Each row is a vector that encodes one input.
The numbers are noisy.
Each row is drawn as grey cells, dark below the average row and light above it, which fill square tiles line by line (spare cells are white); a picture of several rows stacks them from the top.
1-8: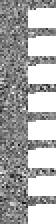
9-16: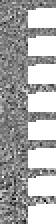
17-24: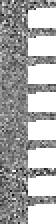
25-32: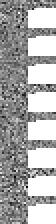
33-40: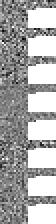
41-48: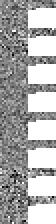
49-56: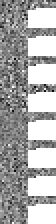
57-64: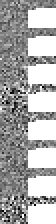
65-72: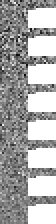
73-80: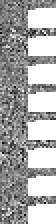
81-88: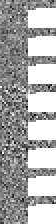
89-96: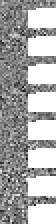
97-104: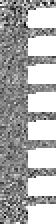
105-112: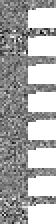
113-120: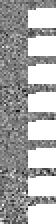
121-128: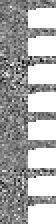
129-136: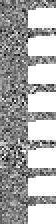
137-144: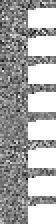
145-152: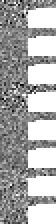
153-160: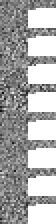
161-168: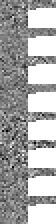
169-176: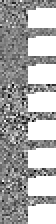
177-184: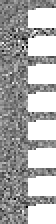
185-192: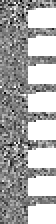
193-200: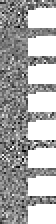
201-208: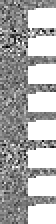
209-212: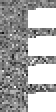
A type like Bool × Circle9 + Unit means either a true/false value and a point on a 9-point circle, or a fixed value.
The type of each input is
Circle10 × Line12 × (Tree8 + Unit).
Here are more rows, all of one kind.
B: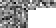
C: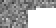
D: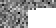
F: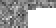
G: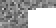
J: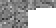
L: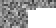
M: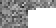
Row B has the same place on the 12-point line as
J and M.
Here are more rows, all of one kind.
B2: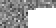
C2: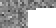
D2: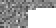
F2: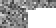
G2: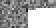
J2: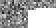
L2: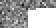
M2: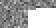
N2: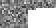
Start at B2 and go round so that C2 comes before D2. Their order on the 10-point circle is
B2, F2, C2, L2, J2, M2, D2, N2, G2.
